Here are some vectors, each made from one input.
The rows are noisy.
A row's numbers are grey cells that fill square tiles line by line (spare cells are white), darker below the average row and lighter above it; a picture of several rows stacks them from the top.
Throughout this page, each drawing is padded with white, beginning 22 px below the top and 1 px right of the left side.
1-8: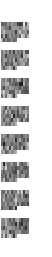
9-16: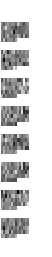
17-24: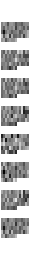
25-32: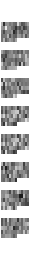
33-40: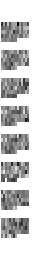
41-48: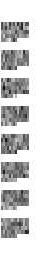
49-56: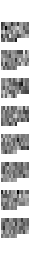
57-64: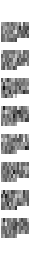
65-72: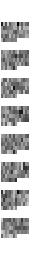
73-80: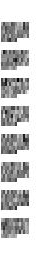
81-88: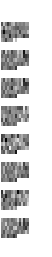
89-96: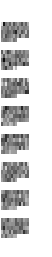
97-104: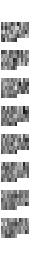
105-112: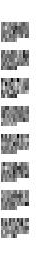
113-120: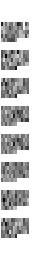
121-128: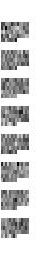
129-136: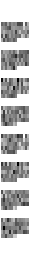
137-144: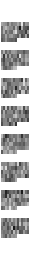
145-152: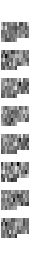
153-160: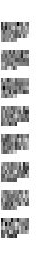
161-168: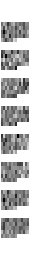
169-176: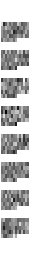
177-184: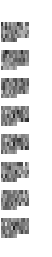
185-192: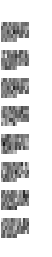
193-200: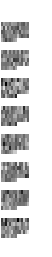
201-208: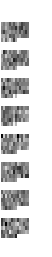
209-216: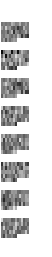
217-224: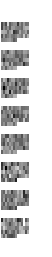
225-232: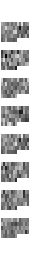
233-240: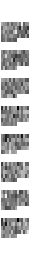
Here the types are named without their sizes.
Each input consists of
a point on a line, together with either a point on a circle, or a point on a line.
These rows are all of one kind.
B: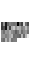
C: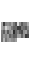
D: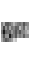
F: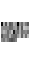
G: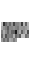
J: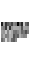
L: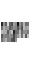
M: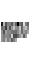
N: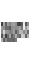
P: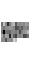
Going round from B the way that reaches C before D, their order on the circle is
B, J, N, G, C, L, F, D, P, M.
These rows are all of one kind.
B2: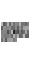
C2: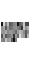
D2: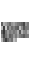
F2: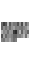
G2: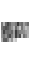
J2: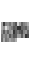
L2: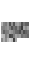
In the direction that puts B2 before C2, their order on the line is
J2, D2, L2, B2, G2, F2, C2.
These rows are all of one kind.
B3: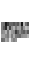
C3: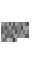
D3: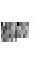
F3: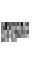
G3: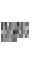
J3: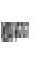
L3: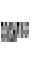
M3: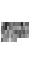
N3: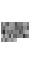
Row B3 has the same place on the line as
F3 and J3.
